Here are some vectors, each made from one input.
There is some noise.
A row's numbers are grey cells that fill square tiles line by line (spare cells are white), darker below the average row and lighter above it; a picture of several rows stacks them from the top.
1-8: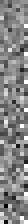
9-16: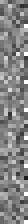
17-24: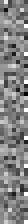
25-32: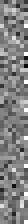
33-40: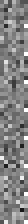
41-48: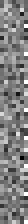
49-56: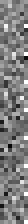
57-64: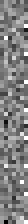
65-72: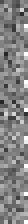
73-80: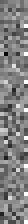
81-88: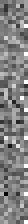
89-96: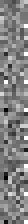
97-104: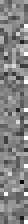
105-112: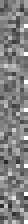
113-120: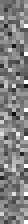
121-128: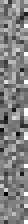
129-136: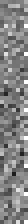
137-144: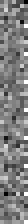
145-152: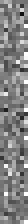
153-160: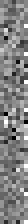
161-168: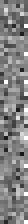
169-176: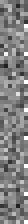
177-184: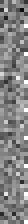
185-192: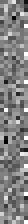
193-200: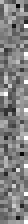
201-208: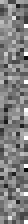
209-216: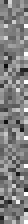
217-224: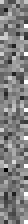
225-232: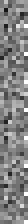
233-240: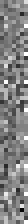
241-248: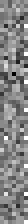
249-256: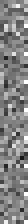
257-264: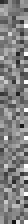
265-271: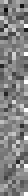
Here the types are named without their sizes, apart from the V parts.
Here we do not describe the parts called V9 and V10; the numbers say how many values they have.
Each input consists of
a node of a tree, a value of V9 and a value of V10, together with either a fixed value, or three true/false values.
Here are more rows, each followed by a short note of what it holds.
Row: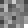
a node of a tree, three true/false values, a value of V9 and a value of V10
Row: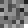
a node of a tree, three true/false values, a value of V9 and a value of V10
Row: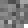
a node of a tree, three true/false values, a value of V9 and a value of V10
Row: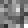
a node of a tree, three true/false values, a value of V9 and a value of V10
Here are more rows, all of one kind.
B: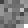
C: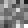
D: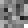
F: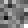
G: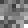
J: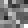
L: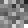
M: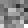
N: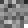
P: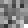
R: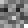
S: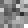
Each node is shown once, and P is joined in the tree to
L.
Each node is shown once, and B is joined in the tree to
C, M and R.
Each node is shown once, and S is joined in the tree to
F.
